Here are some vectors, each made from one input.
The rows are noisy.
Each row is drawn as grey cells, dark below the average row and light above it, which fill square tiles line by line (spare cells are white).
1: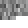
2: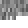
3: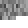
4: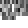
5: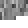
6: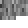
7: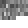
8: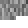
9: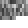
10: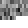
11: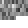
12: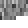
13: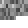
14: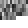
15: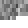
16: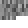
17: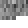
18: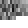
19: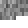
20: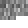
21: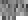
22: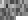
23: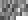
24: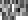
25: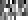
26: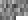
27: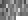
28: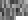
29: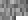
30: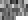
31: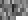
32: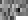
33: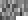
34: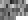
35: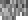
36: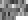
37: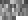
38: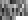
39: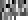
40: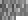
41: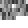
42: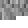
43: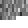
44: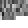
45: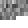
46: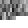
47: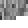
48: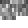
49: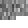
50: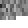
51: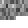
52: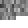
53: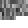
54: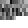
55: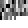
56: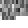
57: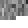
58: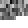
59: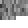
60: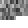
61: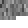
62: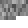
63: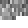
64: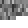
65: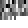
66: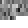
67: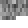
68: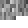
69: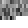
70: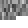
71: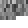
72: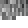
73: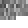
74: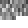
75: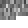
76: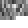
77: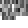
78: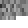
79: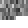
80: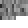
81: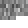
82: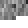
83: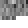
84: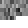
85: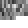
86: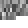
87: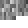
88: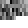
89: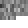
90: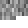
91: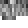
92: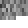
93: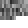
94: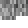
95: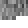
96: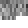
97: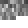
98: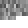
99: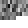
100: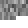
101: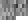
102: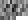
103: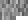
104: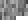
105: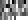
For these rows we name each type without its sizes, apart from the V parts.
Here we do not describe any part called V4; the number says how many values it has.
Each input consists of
a list of items, each a true/false value and a value of V4.
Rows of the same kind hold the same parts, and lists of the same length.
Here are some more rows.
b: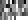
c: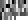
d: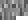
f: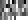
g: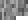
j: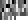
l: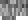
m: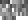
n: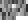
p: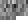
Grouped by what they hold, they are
b, c, f, j
d, g, l, m, p
n

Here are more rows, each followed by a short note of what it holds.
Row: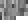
a list of two items
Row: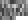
a list of one item
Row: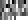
the empty list
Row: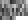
a list of one item
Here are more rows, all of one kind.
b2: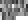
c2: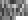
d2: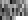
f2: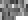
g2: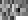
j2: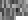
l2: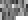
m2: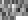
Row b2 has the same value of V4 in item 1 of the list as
f2 and l2.
